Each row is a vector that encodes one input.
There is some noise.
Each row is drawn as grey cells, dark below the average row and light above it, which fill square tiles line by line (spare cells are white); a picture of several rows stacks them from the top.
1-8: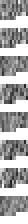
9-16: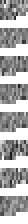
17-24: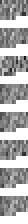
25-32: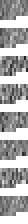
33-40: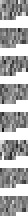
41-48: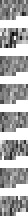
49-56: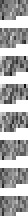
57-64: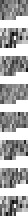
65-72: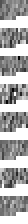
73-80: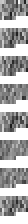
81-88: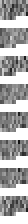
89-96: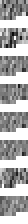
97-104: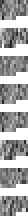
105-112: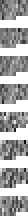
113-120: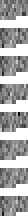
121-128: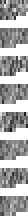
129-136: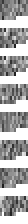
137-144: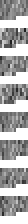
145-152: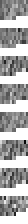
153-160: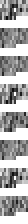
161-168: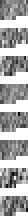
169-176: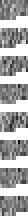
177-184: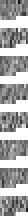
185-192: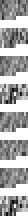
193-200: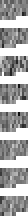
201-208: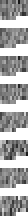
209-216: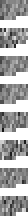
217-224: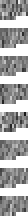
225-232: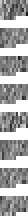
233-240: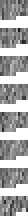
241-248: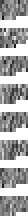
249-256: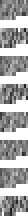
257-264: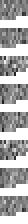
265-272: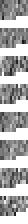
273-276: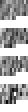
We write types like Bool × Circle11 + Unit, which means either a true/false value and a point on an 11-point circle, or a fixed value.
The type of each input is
Bool × List2(Circle8).
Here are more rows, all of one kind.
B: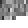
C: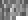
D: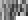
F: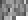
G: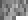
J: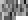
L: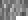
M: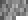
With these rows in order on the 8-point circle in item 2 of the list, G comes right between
D and F.
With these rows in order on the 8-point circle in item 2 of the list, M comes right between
D and L.
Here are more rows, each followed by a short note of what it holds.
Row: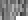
a true/false value, together with a list of one item
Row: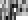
a true/false value, together with the empty list
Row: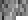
a true/false value, together with a list of one item
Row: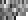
a true/false value, together with the empty list
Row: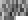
a true/false value, together with a list of two items
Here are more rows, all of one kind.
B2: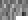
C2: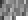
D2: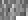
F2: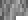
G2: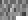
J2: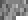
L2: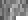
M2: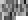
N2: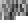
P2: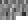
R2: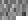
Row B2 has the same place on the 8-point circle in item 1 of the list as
G2 and R2.
